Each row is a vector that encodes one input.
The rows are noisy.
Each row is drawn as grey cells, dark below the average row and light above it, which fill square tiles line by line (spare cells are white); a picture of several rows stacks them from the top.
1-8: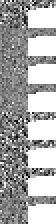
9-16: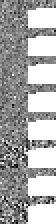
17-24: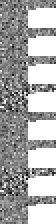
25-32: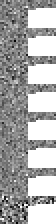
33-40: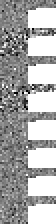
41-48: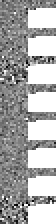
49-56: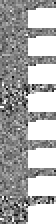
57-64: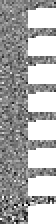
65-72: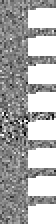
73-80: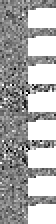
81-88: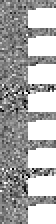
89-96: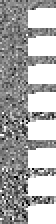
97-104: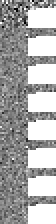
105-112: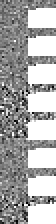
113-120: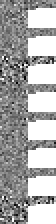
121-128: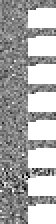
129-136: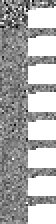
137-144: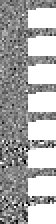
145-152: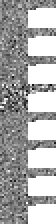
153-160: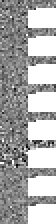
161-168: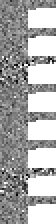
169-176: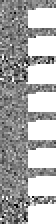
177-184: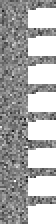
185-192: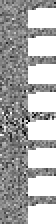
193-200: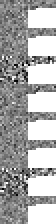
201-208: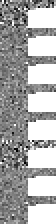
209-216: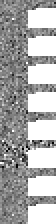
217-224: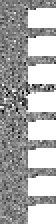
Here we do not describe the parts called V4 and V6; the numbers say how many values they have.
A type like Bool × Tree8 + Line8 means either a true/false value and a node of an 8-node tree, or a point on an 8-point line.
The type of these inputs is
List2(Bool × Line8) × Tree8 + V4 × V6.
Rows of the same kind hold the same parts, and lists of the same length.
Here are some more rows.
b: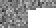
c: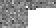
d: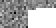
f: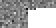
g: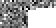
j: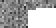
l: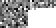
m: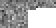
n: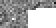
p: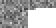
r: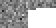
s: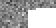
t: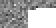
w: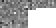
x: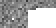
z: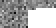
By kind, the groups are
b, f, p, r, s, w
c, m, n, t, x
d, j, z
g, l

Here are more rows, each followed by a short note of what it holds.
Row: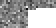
a node of an 8-node tree, together with a list of one item
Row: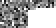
a value of V4 and a value of V6
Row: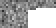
a node of an 8-node tree, together with a list of one item
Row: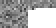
a node of an 8-node tree, together with a list of two items
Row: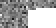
a node of an 8-node tree, together with the empty list
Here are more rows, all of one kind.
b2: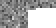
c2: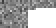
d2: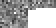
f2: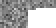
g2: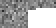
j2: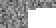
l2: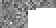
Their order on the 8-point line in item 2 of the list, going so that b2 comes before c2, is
j2, l2, b2, g2, c2, f2, d2.
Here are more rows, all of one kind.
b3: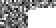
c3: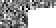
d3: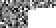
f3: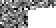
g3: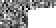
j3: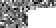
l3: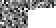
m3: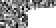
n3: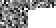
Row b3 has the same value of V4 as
f3 and j3.
